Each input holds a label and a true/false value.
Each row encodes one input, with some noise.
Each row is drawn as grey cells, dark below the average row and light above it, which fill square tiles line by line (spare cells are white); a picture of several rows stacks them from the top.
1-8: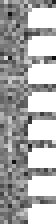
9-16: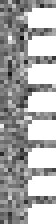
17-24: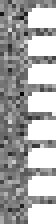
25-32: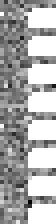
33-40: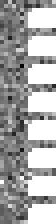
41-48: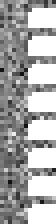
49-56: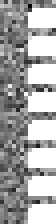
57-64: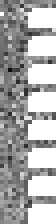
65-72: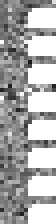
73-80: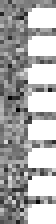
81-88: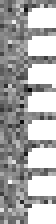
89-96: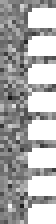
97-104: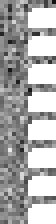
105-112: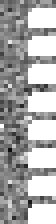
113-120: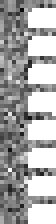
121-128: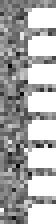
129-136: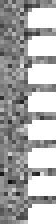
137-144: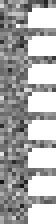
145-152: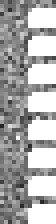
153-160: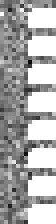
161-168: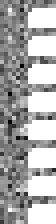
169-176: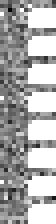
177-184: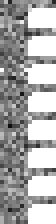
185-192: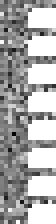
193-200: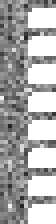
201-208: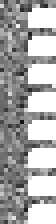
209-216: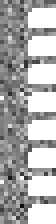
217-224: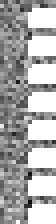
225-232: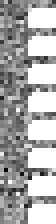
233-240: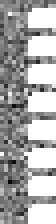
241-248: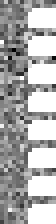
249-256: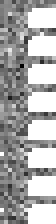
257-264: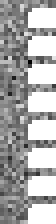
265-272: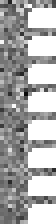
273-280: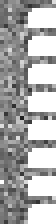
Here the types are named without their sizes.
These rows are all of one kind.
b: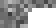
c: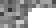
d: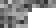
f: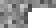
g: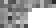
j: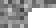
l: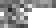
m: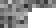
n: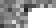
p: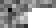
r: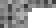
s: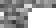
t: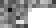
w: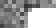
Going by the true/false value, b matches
f, j and s.
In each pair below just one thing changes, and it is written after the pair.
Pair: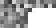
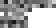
the true/false value
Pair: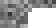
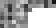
the true/false value
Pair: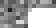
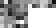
the true/false value
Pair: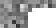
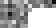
the label
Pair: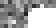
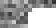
the label
